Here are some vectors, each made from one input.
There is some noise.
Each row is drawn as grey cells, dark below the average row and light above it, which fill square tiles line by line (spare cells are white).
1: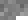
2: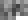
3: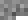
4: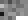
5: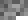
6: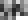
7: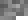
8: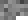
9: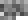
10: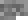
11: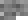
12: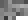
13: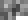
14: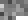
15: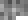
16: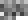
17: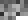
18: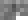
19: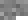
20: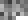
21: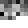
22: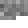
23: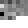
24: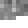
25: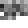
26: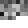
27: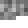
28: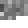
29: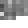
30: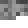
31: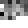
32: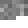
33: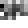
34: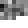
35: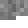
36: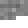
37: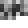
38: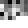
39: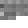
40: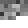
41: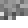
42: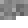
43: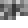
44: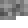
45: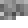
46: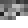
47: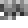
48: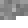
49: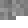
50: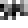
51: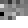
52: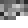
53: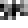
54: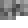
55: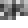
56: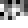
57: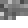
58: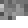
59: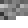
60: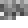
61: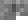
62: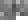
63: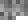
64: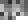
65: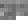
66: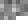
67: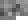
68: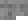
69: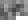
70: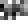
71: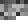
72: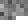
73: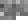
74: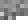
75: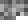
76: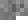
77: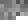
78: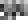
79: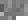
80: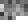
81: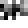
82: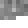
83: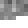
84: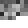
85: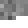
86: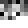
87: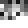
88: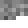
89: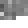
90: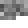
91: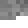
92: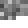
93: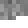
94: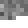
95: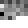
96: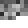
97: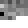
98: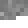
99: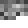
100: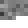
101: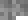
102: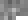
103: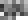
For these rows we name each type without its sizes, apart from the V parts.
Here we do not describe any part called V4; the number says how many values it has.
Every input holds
a node of a tree, together with either four true/false values, or a value of V4.
